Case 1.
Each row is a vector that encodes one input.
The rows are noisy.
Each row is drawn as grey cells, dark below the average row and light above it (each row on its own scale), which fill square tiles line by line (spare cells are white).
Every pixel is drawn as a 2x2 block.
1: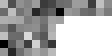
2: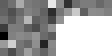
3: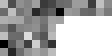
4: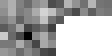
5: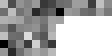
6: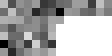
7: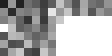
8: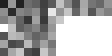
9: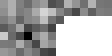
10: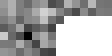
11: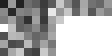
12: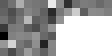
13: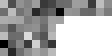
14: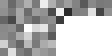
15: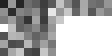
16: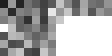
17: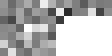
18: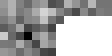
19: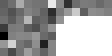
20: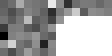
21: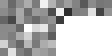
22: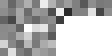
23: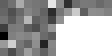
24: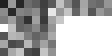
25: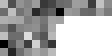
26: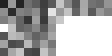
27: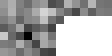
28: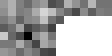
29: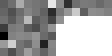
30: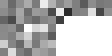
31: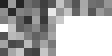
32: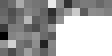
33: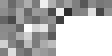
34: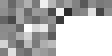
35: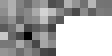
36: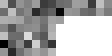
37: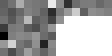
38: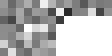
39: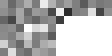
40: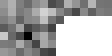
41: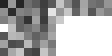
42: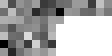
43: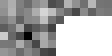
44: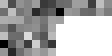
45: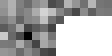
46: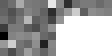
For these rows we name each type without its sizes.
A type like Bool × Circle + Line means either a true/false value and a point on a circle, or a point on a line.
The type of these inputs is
Label.
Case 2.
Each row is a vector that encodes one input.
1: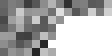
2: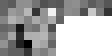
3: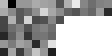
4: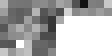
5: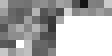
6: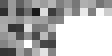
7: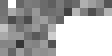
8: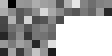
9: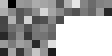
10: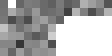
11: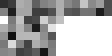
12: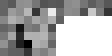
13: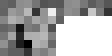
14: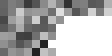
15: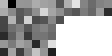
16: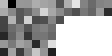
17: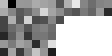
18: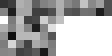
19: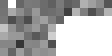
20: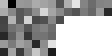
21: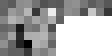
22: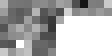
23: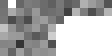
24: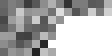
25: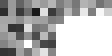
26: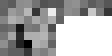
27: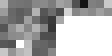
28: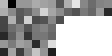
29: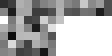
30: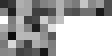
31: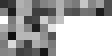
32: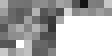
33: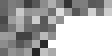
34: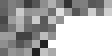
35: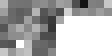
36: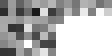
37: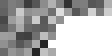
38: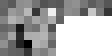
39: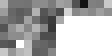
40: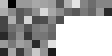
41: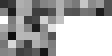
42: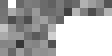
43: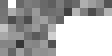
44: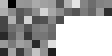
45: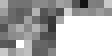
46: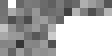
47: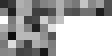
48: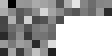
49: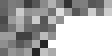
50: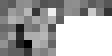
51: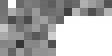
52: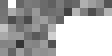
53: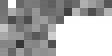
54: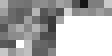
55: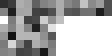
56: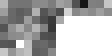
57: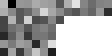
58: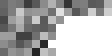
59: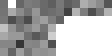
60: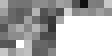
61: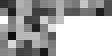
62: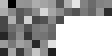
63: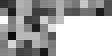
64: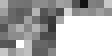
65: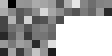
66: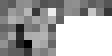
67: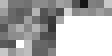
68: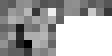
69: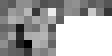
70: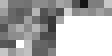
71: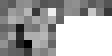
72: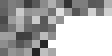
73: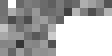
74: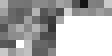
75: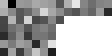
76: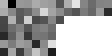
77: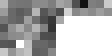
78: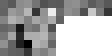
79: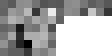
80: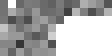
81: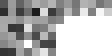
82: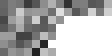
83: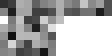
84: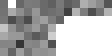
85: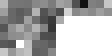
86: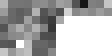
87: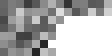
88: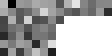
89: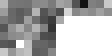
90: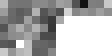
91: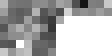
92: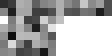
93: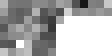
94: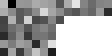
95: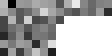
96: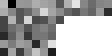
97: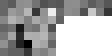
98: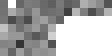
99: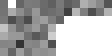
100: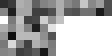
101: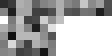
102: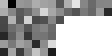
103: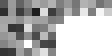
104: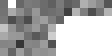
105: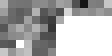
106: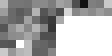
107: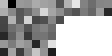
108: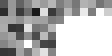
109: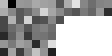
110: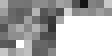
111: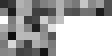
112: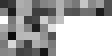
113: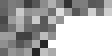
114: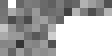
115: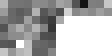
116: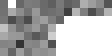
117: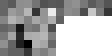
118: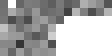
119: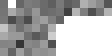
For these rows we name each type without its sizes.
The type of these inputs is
Label.
